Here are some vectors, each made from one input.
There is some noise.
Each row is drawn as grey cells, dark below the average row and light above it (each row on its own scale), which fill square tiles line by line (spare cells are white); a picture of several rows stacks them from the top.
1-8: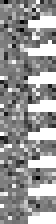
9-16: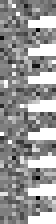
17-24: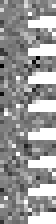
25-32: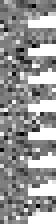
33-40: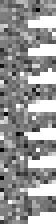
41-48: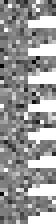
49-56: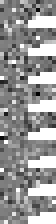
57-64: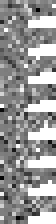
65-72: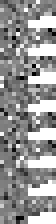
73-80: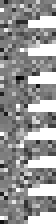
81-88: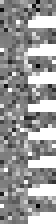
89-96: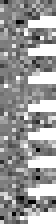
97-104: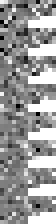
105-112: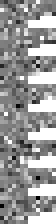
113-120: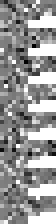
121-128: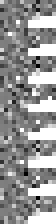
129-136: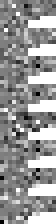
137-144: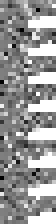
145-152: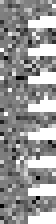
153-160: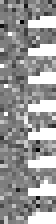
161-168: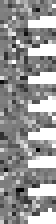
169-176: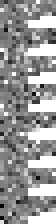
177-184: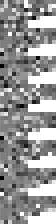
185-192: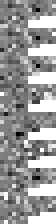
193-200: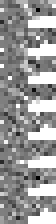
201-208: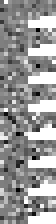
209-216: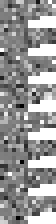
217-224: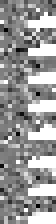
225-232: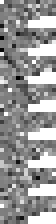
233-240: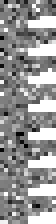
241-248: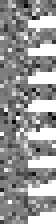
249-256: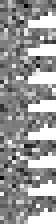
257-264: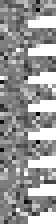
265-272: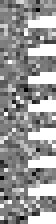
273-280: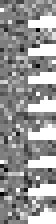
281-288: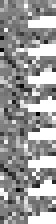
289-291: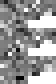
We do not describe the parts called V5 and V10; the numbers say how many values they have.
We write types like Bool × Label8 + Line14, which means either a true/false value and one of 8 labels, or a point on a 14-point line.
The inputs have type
(Bool × V5 + Line7) × (Tree12 + V10).
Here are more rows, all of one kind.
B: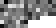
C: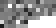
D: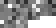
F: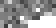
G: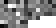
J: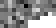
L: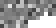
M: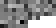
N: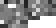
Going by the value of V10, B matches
G and N.
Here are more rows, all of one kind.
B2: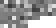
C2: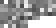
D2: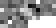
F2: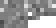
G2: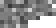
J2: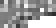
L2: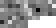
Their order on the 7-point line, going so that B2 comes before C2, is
F2, L2, D2, G2, B2, C2, J2.
